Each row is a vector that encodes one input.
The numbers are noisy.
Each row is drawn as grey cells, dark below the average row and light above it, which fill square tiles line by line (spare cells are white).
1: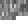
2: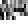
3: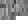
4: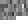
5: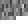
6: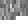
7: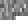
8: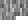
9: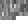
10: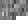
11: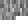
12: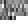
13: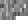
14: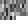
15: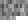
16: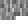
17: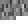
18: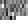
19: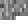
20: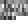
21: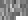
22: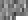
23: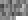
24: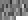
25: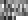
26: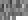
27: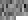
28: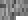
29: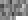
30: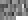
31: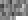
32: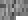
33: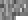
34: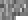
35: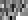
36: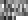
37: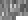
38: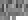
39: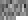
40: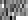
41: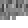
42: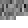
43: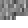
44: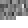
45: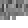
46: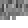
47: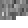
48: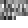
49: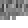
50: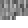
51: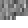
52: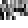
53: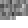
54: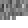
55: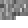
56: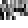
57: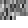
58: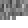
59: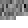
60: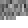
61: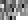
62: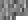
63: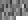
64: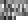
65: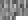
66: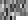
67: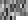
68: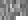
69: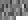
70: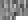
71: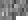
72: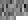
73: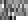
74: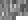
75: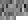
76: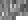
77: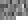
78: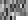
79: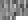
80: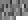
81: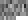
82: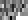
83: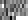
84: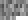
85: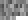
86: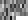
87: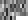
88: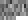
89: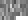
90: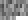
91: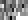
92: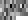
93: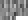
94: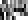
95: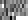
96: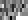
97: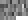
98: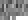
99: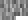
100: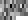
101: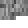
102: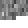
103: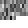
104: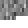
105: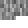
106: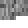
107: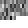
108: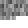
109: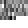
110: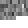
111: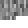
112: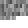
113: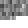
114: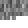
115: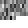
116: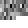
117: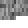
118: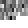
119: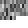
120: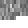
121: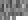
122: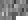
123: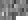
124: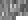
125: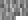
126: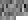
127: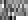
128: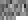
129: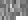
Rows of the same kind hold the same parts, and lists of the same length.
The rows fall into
3 kinds.
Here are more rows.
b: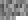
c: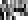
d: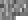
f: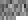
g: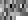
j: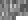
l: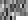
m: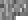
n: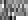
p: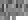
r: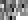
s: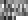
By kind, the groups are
b, d, f, j, m, p
c
g, l, n, r, s

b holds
four true/false values.
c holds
a fixed value.
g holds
a node of a 7-node tree.
